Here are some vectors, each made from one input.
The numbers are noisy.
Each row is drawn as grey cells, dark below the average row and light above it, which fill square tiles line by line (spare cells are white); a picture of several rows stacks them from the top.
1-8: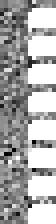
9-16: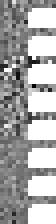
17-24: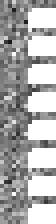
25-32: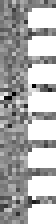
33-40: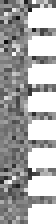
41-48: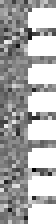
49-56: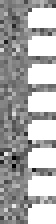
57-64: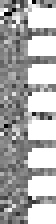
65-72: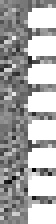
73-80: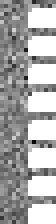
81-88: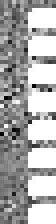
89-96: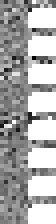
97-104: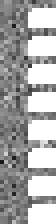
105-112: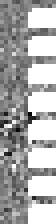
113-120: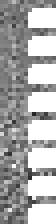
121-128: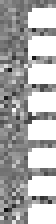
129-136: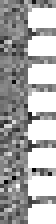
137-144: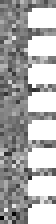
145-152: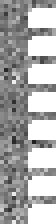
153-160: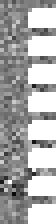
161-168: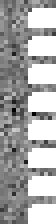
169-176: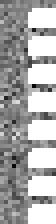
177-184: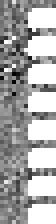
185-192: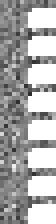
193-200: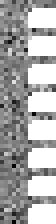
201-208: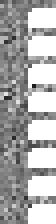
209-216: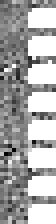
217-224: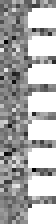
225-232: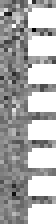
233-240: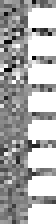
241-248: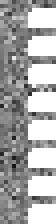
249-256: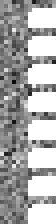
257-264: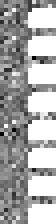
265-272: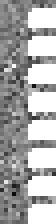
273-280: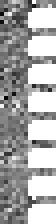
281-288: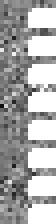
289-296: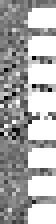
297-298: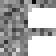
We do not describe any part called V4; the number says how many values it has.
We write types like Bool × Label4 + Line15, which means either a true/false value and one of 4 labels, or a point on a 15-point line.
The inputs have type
(Label9 + Line10) × V4.
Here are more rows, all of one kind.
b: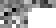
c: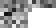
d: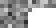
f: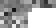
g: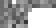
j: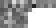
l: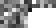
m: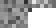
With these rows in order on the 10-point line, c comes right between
l and m.
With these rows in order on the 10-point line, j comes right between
b and g.
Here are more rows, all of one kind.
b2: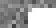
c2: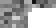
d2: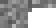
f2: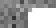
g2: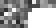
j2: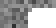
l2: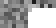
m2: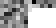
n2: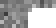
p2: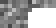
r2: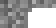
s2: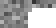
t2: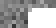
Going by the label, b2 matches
g2, m2 and t2.
